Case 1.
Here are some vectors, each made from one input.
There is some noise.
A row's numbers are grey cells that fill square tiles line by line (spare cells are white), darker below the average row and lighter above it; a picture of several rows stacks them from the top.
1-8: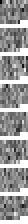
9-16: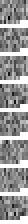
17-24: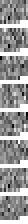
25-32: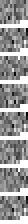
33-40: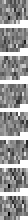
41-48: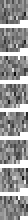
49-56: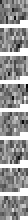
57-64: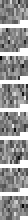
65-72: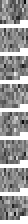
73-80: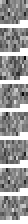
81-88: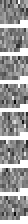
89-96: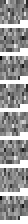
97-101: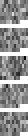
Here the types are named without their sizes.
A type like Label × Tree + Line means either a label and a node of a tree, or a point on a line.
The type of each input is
Bool × Bool × Bool × Bool + Tree.
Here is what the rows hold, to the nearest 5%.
About 25% of them hold a node of a tree. The rest hold four true/false values.
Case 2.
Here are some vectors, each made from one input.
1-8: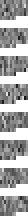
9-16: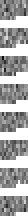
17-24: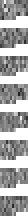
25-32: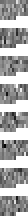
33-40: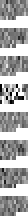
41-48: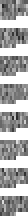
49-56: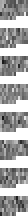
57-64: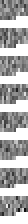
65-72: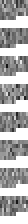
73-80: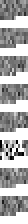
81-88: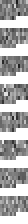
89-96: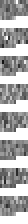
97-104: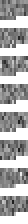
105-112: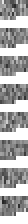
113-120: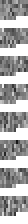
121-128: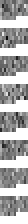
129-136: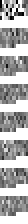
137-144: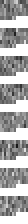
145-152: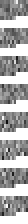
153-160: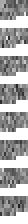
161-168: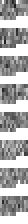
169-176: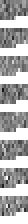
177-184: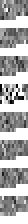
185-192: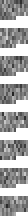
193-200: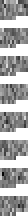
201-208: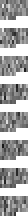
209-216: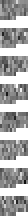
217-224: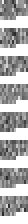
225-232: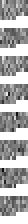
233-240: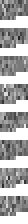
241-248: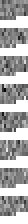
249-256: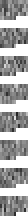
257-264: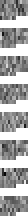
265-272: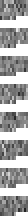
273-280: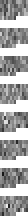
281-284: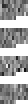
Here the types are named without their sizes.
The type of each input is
Label × Tree + Unit.
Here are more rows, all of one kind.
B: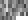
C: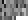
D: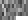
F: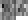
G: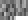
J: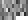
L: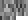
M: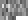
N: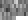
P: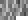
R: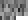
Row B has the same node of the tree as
C and L.
